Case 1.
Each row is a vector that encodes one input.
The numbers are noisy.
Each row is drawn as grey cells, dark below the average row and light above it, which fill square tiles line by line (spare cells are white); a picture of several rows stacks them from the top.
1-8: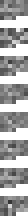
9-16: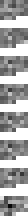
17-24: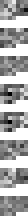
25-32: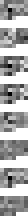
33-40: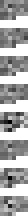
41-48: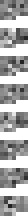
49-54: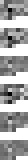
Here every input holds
either a point on a 4-point line, or a node of an 8-node tree.
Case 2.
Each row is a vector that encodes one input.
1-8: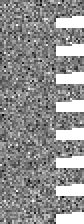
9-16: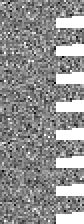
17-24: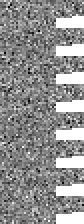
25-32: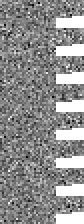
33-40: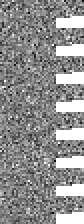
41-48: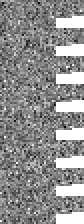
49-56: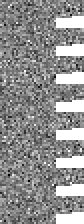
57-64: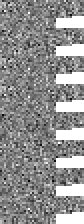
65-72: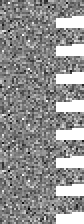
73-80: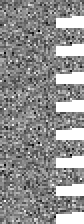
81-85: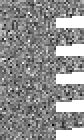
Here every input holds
a point on a 7-point line, together with either a fixed value, or a node of a 12-node tree.
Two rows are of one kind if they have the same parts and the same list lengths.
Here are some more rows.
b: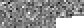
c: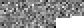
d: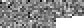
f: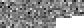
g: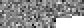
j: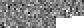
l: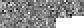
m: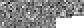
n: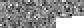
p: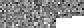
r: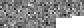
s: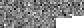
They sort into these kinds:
b, l, m, n
c, d, f, g, j, p, r, s

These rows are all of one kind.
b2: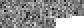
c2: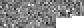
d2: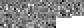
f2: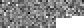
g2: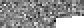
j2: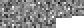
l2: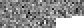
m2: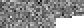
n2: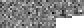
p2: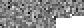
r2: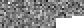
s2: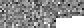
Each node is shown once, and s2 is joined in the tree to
r2.
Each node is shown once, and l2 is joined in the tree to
c2.
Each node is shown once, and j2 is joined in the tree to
b2.
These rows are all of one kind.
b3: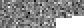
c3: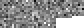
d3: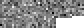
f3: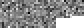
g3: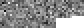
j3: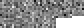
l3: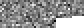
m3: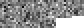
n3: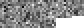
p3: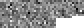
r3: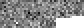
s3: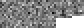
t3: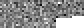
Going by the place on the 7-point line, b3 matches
m3, n3 and r3.
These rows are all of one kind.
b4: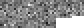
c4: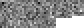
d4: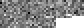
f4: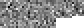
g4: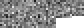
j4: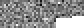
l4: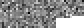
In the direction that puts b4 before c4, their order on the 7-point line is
j4, g4, b4, l4, d4, c4, f4.
